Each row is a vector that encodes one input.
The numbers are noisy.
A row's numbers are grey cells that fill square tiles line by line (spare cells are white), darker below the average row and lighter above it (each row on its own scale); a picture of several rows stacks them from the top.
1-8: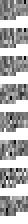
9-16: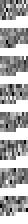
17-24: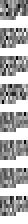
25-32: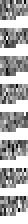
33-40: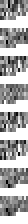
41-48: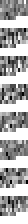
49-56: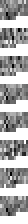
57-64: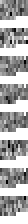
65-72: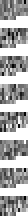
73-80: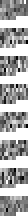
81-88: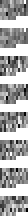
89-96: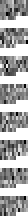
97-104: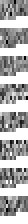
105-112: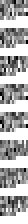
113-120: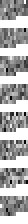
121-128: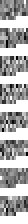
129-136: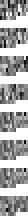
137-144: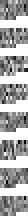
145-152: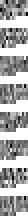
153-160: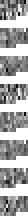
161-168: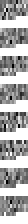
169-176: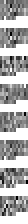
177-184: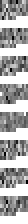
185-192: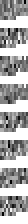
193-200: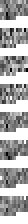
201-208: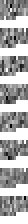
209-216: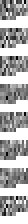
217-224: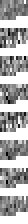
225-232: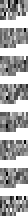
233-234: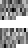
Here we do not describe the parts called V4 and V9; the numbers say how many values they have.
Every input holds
either a point on a 5-point circle and a true/false value, or a value of V4 and a value of V9, or a list of up to two points on a 6-point line.
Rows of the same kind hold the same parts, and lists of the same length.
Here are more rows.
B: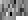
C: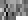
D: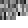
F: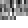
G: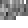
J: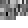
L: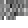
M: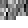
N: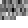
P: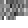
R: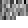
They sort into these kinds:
B
C, G, J, M
D
F, N, R
L, P

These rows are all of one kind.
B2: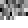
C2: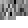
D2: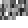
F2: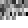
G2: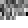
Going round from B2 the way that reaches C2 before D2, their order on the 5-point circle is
B2, C2, F2, G2, D2.
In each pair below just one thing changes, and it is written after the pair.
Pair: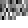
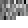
the place on the 6-point line in item 1 of the list
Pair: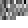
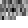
the place on the 6-point line in item 1 of the list
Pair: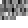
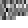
the place on the 6-point line in item 1 of the list
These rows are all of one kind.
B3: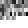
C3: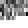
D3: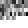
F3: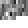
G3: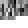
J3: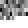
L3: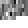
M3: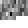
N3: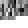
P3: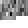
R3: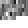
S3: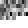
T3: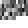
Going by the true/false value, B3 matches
C3, D3, J3 and S3.
